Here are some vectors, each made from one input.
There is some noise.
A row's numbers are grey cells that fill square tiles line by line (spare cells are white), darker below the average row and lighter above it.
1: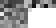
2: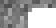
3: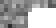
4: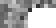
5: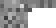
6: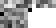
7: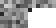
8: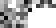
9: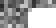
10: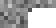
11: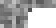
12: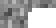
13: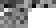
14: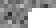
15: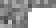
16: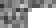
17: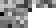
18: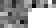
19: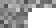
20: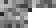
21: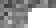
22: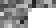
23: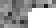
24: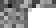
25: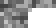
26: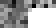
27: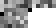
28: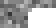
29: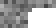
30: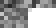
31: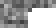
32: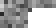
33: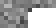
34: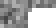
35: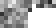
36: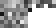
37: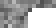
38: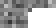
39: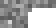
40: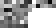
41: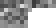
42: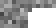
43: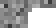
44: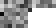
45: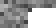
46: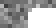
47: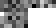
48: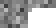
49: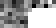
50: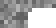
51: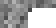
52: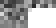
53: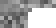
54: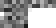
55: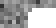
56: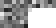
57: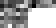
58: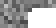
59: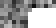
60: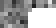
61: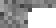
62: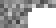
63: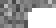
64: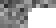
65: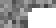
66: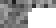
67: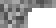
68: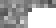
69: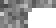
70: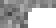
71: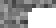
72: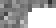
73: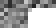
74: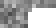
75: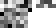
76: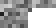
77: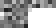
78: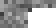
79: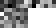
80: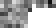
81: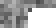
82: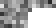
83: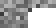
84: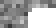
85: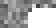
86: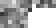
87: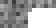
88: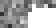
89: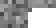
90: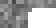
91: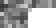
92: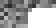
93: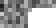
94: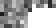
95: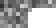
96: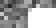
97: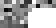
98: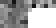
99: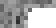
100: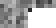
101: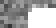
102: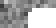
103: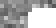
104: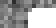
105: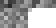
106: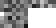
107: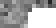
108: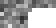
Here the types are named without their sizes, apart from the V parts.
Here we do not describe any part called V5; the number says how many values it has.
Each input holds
a list of items, each a point on a circle and a value of V5.
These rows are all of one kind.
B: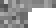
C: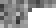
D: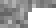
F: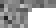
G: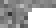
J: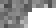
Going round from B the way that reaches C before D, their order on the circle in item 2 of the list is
B, F, C, J, D, G.
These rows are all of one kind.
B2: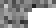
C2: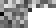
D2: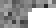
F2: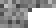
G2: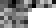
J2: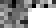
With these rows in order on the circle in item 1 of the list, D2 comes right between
B2 and J2.
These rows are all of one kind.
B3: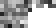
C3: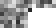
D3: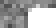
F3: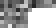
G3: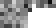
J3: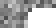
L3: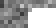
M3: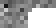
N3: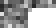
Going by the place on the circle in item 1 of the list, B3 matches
D3 and L3.
